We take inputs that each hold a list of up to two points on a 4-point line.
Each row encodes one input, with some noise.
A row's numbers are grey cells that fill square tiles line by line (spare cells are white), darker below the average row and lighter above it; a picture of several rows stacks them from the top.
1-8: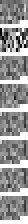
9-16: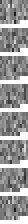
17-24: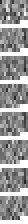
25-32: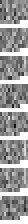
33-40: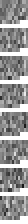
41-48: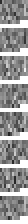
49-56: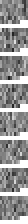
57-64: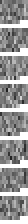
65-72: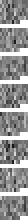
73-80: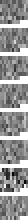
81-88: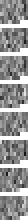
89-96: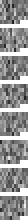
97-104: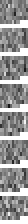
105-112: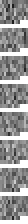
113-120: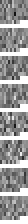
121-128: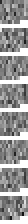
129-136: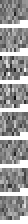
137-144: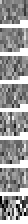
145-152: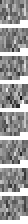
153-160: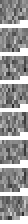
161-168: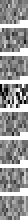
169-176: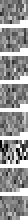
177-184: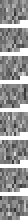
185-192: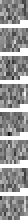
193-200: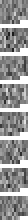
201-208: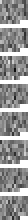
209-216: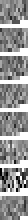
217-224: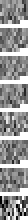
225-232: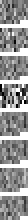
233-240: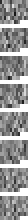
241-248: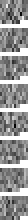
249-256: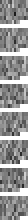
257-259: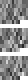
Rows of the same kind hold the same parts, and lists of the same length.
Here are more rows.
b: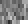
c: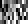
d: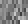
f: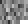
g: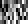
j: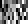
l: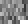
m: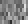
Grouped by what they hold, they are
b, f, m
c, g, j
d, l

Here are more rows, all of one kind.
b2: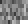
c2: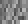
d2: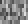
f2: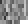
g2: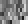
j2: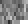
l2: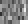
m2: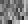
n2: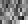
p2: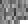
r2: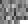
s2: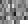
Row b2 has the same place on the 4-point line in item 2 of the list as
j2, p2, r2 and s2.
